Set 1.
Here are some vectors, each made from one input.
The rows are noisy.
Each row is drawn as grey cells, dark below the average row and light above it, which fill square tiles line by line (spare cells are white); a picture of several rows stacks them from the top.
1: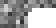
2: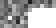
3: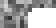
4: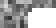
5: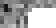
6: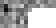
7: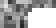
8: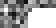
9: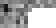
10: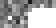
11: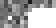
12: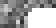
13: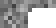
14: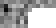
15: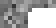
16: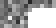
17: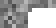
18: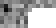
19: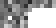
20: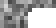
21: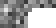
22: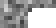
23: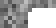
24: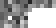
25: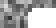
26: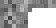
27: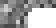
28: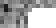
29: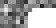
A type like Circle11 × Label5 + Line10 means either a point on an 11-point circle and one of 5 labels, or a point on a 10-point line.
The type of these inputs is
Line5.
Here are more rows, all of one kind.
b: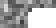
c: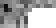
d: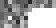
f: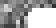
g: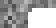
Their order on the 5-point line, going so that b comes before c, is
f, b, g, c, d.
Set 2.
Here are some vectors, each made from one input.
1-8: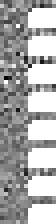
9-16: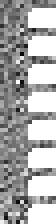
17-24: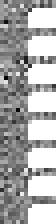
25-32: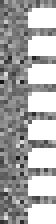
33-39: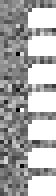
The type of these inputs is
Line7.
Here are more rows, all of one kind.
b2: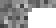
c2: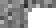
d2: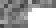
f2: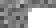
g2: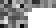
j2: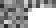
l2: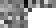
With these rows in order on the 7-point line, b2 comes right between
d2 and g2.
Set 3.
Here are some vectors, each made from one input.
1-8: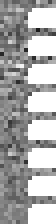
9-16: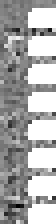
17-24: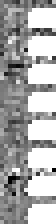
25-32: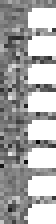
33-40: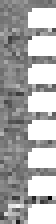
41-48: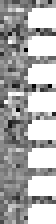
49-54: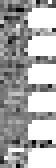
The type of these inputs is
Circle11.
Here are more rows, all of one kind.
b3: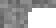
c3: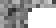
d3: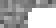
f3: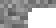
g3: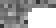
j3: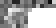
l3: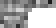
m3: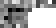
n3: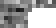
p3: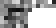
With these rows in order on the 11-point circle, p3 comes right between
c3 and j3.
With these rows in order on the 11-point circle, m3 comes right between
b3 and f3.
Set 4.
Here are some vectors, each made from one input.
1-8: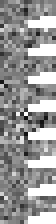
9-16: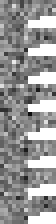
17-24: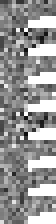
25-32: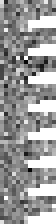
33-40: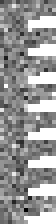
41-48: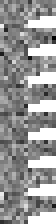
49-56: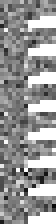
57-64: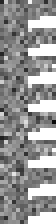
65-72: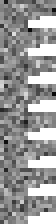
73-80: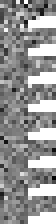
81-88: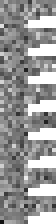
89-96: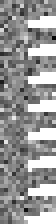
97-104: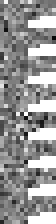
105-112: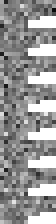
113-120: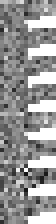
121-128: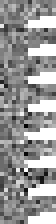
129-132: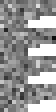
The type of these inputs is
Bool × Bool × Bool × Bool × Bool + Unit.
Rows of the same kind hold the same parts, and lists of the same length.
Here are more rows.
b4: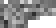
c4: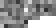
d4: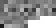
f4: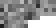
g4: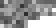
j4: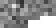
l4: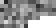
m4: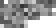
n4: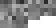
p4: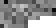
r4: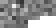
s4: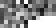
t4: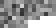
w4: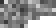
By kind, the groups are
b4, c4, d4, f4, g4, j4, l4, m4, n4, p4, r4, t4, w4
s4

